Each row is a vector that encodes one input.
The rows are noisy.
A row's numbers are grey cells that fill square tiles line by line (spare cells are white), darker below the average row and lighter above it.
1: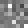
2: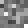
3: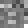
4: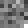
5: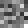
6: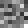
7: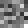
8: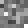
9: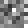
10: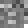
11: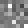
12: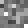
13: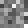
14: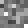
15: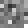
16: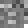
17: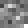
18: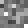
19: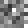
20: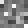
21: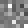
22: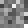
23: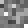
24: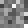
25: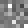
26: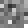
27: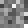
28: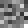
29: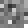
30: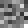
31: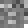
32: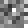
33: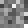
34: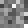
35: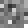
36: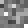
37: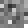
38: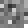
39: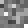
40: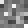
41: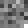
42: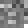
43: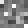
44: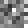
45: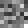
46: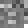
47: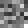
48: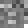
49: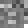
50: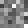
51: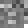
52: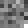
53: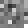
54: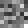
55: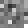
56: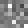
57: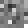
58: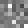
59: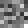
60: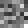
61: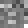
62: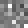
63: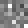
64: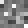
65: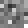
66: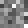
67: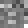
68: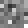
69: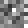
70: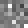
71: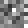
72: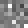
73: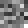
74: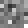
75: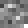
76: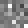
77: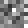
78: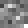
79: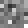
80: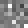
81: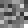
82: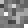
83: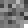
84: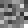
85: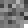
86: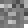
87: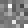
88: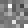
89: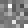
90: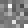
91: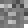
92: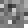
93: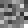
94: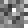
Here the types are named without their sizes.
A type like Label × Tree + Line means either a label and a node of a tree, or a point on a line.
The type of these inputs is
Line.
